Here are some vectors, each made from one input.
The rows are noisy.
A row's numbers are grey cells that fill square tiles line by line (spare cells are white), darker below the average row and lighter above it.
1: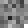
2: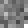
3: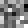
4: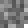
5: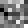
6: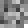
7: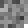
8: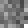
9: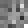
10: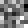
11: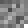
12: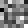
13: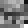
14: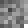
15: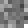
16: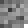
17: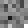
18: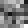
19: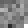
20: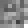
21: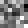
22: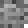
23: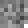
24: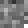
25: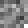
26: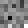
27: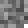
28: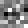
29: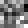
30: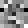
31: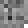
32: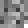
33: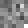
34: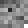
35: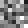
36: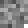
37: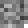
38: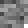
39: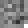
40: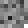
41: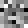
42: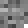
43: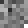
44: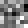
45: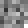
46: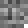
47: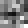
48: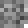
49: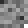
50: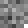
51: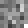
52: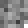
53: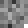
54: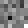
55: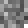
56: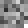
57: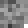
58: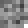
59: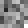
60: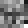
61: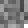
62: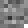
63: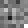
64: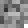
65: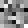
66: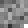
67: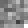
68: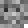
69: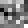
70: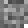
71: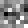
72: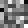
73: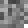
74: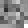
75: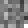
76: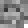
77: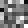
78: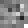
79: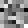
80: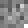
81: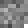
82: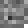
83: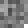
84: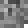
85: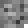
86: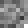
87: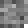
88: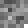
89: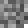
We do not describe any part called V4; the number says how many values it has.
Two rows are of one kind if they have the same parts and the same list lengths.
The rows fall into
4 kinds.
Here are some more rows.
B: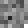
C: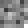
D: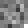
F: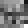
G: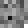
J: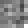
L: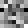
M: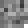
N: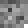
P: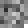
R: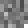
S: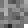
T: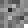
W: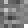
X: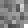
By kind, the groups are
B, C, G, J, M, P, R
D, N, S, T, W, X
F
L

